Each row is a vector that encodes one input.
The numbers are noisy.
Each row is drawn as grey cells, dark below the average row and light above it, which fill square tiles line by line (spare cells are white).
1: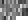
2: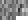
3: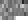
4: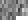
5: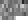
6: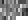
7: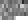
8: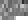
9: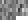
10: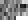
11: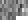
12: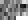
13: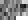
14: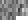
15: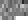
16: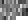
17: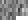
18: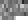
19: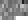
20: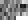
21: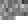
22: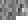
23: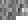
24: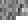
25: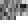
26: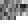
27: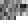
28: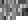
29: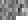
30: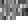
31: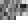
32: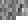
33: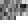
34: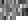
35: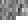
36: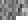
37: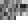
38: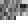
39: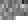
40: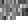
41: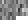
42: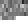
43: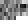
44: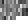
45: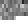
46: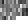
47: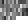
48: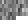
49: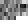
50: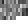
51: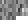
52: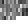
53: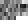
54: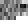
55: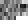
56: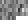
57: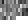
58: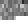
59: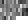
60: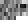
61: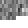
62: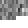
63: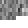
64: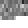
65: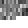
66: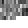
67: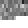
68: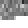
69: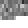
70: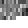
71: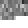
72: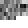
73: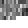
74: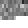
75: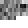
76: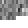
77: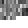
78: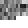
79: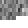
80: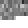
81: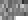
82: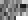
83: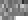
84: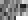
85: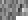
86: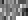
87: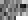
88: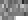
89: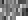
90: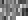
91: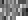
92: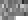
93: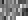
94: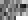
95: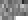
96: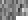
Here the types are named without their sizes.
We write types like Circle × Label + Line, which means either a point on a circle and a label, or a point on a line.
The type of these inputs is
Line.
